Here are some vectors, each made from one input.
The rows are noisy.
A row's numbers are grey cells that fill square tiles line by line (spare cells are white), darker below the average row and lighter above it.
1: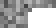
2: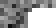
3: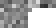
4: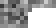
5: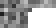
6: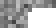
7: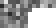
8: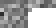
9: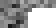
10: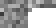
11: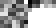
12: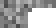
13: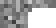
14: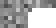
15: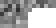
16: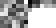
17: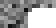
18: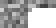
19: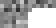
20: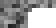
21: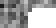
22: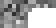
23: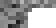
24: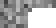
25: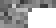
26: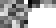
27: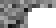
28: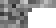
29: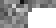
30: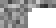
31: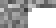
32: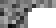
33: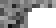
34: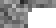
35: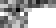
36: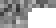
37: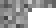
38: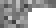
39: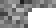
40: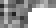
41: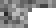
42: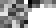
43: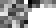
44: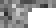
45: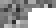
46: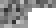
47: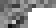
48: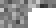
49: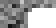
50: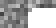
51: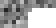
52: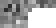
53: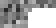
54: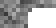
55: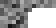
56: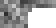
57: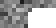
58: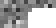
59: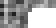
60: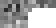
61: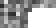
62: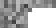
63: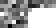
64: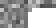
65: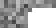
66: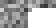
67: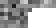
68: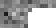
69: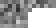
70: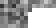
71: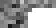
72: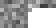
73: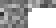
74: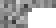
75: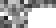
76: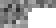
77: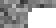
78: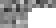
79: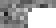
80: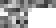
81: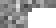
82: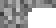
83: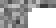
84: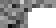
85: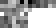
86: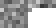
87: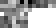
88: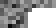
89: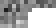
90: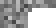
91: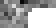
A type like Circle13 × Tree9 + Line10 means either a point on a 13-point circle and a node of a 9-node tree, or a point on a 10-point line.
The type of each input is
(Bool × Bool × Bool × Bool + Unit) × Label6.
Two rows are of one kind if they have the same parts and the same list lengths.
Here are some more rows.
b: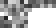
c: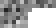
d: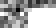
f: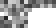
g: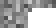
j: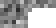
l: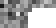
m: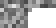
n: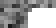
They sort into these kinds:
b, d, f
c, g, j, l, m, n

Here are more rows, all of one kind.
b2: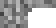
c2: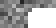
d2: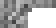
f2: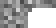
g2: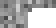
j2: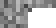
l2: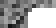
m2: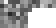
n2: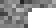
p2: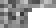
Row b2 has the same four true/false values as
c2, l2 and n2.
